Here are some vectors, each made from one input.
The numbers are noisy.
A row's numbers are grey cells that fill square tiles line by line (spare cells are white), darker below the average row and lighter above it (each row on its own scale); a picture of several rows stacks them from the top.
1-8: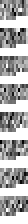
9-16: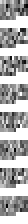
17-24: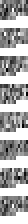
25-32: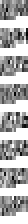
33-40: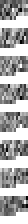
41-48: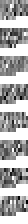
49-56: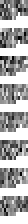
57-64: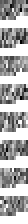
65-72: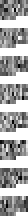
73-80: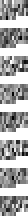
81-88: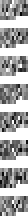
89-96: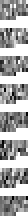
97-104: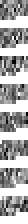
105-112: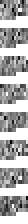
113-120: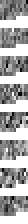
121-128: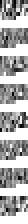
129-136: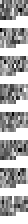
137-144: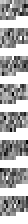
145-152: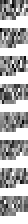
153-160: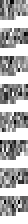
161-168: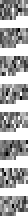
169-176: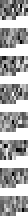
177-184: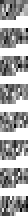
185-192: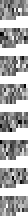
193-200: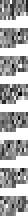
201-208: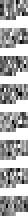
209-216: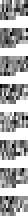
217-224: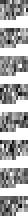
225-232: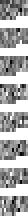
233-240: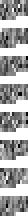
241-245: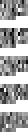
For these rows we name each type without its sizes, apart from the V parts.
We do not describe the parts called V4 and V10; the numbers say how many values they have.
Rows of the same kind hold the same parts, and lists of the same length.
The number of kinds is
3.
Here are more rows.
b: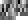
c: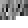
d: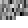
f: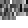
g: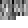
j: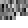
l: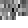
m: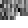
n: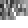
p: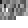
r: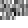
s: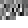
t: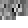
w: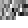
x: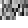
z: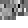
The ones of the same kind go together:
b, g, n
c, d, f, j, l, m, p, s, t, x, z
r, w

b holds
a label and a value of V4.
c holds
three true/false values and a value of V10.
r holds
a value of V10.
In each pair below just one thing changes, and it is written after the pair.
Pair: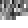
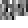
the value of V10
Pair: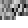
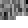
the value of V10
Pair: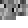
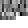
one of the three true/false values
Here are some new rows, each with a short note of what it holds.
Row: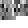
a value of V10
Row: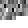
three true/false values and a value of V10
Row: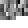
a label and a value of V4
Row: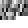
three true/false values and a value of V10
